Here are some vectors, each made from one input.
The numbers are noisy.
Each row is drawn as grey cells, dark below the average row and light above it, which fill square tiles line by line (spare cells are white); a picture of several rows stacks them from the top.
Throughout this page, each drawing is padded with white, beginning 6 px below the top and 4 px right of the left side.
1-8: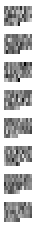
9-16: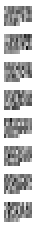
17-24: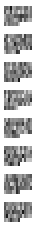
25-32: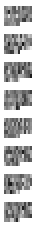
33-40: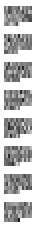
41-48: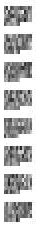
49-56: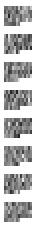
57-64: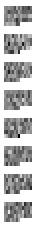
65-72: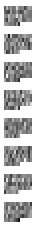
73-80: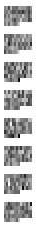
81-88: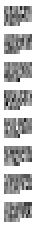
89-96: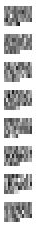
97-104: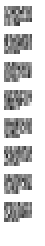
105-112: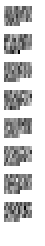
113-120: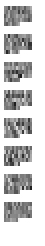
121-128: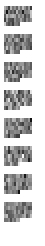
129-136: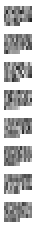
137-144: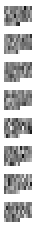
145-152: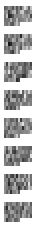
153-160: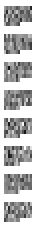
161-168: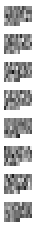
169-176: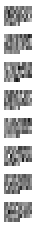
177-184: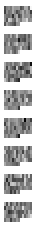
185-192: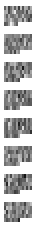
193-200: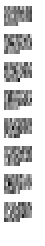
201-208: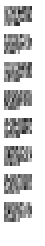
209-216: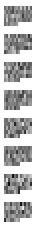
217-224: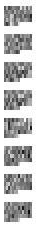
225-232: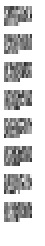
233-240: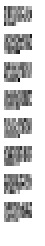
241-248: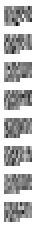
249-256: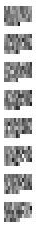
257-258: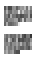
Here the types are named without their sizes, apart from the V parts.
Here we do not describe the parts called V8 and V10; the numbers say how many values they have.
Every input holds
a value of V8, together with either a point on a line, or a node of a tree and a value of V10.
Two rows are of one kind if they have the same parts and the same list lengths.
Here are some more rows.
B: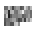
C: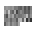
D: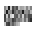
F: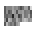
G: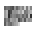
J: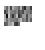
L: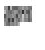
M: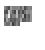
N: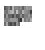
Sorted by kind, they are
B, F, G, N
C, D, J, L, M

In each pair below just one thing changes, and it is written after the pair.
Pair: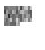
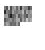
the place on the line
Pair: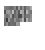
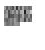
the place on the line
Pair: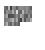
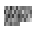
the value of V8
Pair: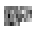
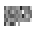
the value of V8
